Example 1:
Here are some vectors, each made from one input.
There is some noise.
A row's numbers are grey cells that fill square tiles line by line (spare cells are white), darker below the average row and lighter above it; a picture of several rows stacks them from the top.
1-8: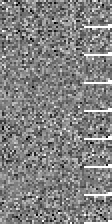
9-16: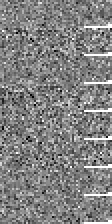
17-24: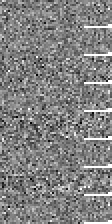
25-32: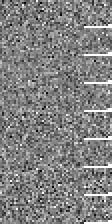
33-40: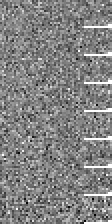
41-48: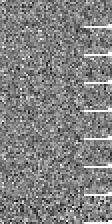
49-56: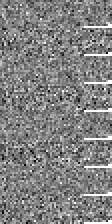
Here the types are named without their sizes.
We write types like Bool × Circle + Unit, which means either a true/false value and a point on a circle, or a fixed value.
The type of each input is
Line × Line + Tree.
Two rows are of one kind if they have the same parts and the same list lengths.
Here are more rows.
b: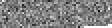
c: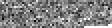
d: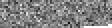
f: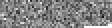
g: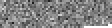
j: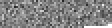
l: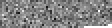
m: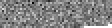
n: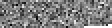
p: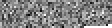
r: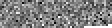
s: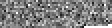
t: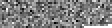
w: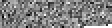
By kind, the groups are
b, d, f, g, j, l, m
c, n, p, r, s, t, w

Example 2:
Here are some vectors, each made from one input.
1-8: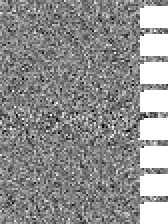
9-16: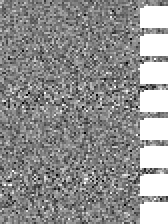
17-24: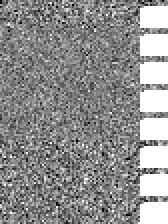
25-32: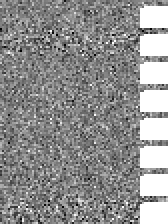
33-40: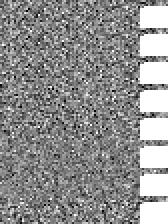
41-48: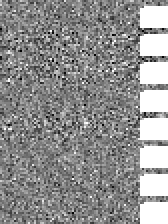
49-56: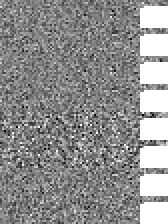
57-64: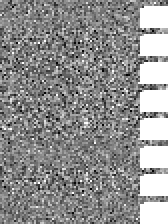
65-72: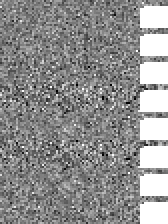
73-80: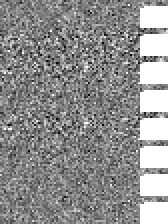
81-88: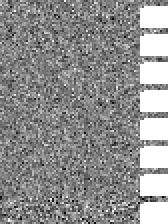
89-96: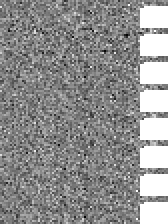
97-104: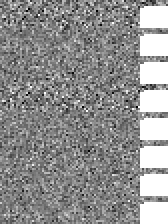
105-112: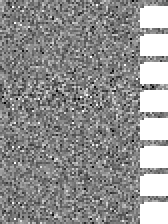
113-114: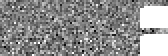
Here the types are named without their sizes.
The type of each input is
Label + Tree.
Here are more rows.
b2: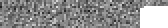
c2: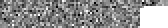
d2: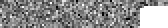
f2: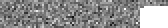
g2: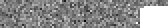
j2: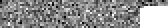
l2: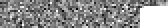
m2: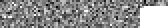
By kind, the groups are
b2, f2, g2
c2, d2, j2, l2, m2

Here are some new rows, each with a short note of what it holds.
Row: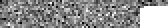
a label
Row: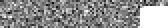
a label
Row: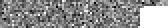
a label
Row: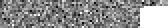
a label
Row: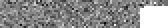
a node of a tree
